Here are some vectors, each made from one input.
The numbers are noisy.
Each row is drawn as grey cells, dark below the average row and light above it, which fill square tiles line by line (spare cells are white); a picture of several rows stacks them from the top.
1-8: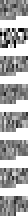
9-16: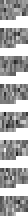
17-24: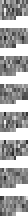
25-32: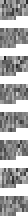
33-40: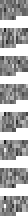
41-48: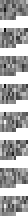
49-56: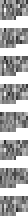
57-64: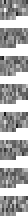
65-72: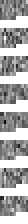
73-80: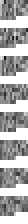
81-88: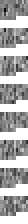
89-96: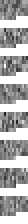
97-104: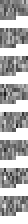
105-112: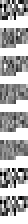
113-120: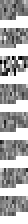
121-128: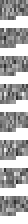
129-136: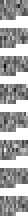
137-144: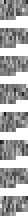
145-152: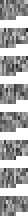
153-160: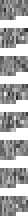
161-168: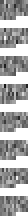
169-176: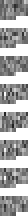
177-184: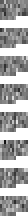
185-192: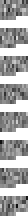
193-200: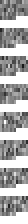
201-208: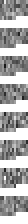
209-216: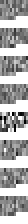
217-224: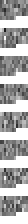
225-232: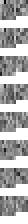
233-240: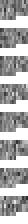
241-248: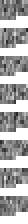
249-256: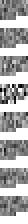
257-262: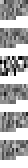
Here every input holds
a list of up to two items, each a point on a 6-point line and a true/false value.
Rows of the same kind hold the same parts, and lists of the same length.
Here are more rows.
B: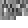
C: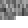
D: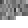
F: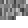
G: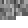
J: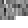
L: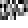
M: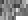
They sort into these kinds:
B
C, D, F, G, J, M
L

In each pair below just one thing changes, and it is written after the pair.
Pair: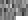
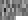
the true/false value in item 2 of the list
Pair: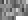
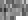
the true/false value in item 1 of the list
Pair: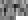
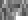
the place on the 6-point line in item 1 of the list
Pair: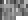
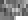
the true/false value in item 1 of the list
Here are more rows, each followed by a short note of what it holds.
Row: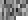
a list of one item
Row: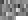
a list of two items
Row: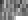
a list of two items
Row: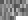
a list of two items
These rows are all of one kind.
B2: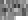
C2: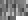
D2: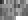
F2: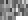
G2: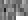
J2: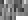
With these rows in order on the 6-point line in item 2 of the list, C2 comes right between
G2 and J2.
